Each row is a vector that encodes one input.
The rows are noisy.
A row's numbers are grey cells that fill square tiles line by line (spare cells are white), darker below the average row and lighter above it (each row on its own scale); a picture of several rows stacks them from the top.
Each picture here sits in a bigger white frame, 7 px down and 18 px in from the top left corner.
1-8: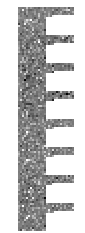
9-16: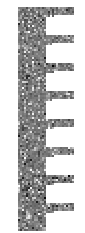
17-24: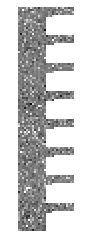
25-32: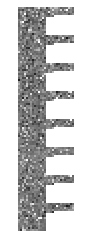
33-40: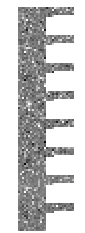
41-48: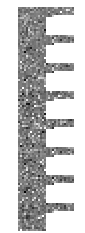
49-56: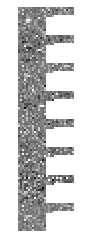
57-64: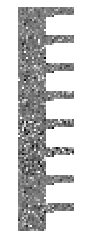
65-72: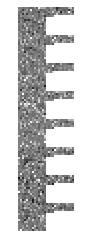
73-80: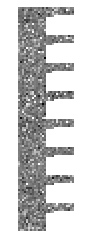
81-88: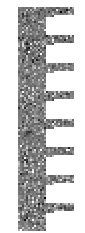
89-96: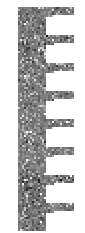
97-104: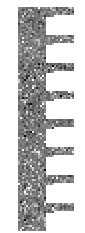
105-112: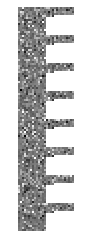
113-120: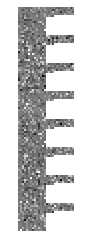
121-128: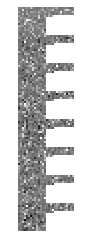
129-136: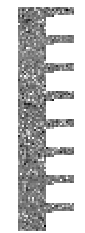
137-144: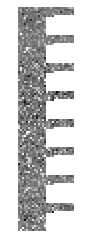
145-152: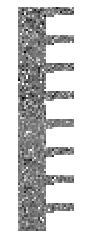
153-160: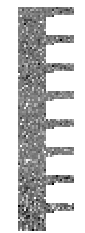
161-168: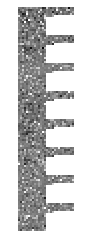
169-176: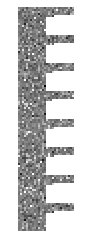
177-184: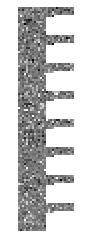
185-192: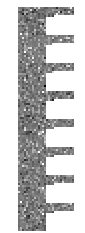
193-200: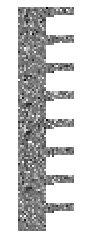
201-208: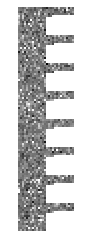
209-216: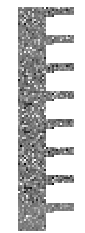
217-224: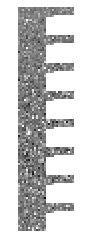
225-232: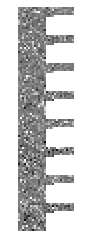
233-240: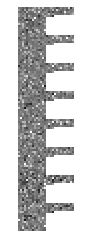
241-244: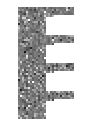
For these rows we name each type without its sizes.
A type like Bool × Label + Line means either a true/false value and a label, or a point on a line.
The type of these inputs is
Circle × Circle × Circle × (Circle + Unit) + Line.
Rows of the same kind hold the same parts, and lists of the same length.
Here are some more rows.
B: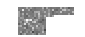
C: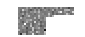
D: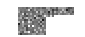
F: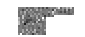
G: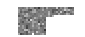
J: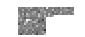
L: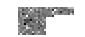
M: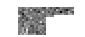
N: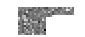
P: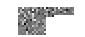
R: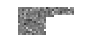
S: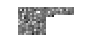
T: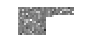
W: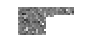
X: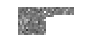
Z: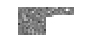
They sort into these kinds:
B, F, J, L, M, N, S, X
C, G, R, T, W, Z
D, P

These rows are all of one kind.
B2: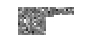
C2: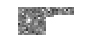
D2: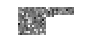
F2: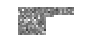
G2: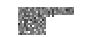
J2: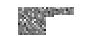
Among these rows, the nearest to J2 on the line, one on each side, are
B2 and F2.
